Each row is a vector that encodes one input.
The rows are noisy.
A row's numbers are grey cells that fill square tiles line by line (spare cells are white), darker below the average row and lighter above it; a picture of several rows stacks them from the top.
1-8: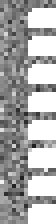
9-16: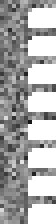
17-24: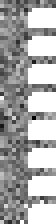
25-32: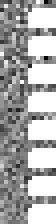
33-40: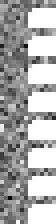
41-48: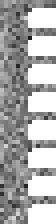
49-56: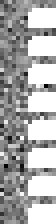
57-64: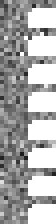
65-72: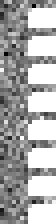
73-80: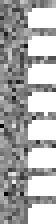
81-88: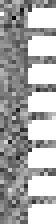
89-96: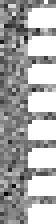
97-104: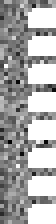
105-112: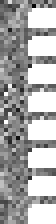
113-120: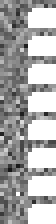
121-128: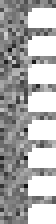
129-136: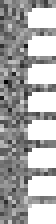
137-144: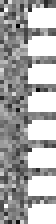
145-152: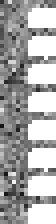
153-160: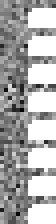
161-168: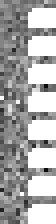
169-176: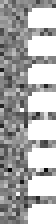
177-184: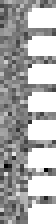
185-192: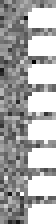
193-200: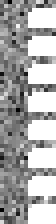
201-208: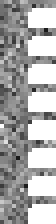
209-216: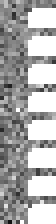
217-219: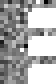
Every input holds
either a point on an 8-point circle, or a point on a 10-point circle, or two labels (each one of 11).
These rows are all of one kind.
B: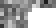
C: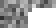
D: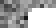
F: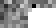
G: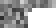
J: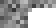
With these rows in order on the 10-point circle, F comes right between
B and G.
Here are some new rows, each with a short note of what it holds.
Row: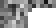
a point on a 10-point circle
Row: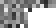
a point on an 8-point circle
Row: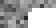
a point on a 10-point circle
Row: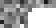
a point on an 8-point circle
